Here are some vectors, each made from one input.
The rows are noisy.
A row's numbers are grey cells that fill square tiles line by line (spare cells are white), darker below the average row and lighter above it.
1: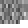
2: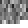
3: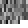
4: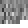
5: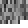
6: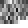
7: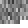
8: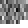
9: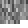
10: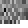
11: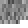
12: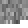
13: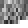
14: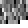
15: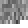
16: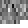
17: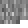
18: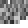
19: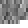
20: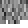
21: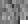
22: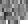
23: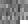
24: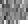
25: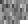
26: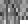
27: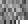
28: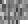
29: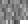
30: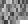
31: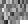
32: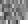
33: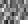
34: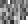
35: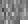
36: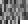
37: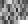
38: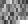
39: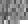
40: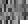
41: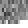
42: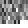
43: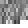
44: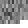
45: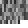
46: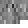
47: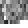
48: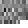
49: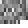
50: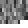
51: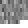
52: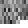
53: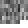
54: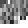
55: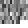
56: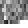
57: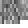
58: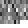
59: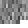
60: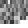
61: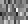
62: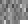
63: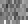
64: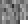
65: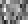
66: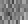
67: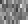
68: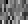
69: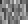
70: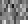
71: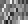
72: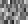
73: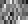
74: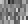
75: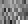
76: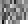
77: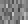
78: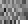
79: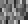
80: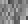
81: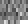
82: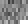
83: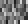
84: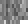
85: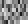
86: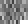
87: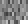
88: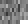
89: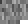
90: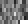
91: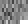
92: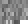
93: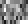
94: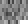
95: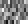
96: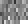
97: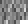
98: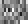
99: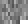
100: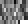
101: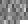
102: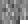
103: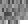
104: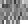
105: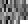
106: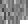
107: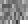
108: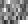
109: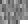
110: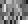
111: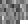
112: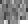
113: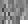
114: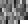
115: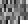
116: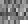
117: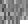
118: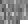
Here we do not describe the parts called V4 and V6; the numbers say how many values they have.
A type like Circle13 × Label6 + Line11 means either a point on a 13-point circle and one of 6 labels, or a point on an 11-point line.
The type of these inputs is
Bool × (Line5 + V4) + V6.
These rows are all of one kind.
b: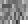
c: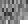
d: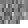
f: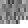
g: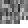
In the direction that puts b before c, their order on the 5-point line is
b, f, c, d, g.
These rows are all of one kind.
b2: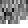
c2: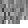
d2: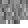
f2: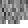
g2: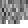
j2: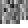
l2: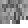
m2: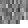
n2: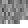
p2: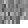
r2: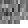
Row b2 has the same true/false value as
m2 and r2.
